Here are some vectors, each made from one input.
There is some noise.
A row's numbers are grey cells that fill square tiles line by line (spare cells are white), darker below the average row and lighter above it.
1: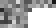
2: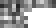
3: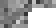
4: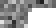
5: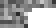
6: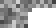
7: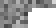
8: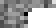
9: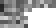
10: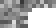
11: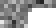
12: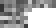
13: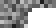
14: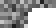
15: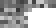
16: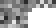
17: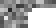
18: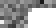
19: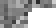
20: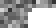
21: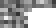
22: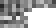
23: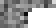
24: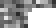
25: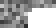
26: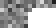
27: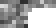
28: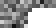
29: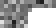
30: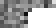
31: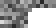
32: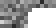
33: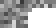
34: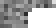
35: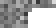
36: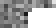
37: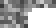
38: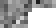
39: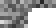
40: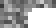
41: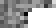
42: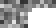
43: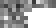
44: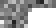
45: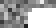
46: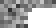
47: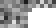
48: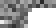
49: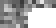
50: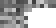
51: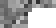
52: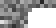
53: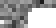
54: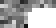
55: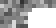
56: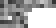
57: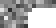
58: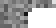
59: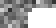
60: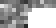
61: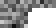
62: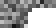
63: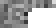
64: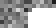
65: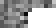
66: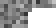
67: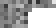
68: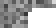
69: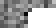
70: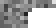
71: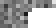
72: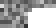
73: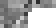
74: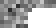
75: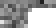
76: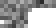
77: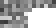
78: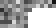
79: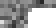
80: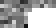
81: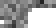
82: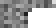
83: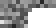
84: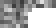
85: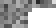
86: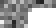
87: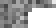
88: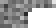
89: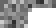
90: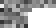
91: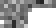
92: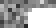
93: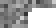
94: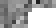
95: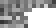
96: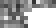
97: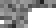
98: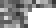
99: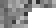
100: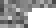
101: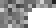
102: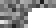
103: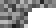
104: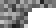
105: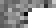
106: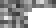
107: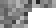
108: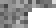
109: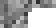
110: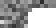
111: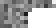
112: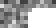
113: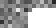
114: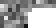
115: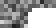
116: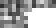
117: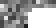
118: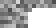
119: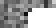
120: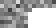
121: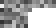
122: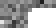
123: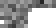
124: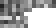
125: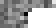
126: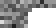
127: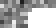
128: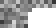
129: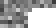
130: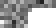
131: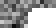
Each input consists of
either a point on a 4-point line and a true/false value, or a point on a 5-point line and a point on a 6-point line.
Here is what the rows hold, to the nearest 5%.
About 55% of them hold a point on a 4-point line and a true/false value. The rest hold a point on a 5-point line and a point on a 6-point line.
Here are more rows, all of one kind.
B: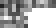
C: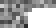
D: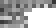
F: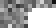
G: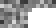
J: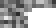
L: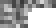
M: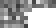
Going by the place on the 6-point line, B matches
F and J.
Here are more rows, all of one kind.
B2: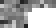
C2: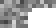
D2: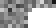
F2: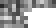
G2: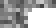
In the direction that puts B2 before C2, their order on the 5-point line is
F2, G2, B2, C2, D2.
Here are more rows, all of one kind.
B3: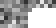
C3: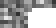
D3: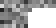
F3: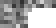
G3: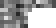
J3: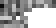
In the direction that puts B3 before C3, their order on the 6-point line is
F3, B3, D3, J3, C3, G3.
